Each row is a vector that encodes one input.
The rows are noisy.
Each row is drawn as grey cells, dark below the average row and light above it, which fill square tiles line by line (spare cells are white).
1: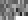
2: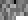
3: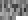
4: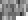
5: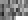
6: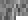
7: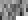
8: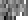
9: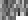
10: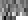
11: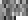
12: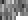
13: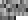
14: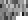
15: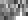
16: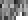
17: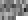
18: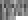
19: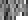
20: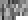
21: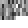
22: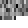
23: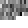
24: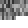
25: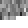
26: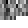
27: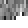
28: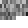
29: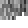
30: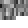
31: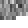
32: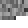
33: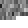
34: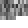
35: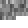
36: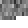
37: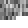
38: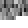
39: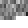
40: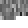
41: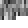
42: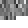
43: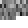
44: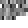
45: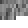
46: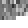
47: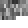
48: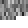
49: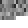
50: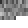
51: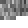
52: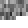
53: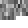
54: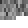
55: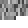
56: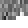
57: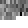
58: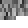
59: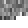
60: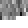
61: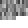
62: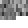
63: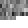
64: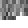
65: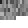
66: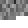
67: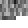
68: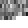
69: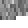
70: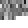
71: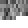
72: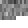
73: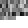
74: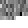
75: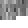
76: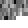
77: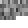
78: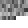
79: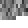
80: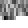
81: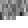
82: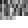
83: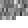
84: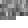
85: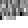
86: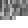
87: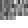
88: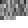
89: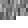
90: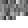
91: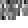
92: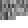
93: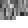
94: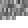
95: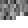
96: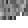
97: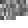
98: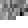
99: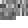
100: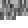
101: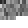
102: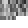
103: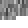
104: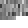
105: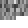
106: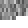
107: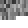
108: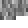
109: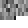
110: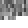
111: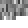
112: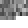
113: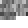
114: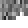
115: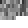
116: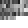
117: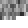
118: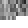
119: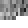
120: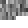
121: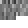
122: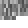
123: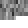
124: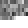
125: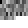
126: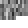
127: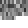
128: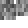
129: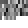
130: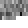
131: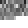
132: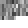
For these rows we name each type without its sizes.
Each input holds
a point on a line and three true/false values.
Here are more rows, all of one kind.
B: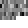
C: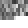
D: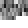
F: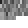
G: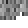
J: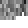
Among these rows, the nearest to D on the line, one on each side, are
F and J.
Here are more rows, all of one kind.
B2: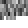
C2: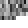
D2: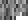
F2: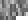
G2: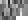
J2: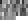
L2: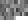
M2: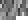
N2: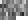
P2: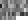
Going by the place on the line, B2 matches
C2 and F2.
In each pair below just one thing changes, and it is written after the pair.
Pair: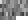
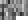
one of the three true/false values
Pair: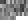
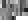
one of the three true/false values
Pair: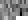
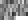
the place on the line
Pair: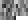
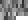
one of the three true/false values
